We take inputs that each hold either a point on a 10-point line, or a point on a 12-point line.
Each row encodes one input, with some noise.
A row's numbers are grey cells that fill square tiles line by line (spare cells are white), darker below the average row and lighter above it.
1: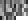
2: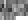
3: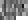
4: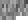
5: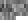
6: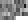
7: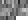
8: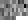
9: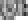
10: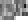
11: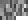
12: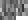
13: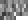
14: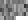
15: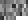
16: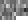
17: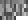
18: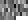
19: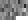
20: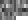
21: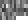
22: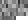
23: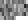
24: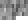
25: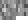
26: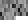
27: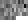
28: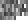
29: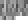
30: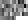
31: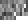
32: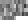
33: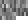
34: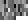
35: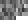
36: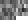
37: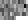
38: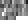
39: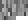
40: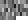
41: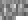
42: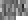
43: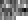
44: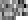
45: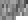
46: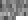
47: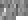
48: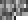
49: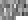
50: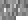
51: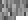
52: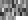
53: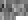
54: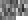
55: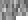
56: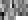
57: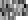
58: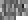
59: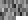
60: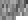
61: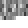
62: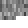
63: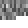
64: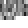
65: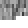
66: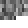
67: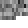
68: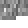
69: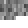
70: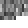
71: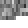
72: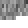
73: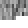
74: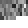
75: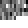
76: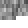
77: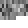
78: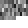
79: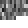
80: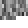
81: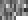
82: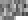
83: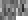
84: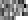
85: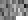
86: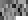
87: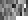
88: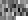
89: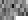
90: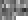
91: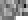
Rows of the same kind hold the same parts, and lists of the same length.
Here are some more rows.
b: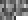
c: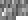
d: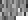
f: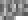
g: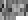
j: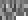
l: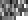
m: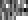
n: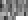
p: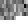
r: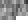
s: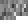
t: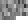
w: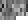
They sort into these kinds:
b, j, l, m, s
c, d, f, g, n, p, r, t, w

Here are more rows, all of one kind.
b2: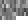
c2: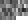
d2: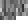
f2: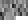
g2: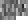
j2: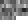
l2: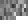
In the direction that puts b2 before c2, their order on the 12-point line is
f2, l2, b2, j2, c2, d2, g2.
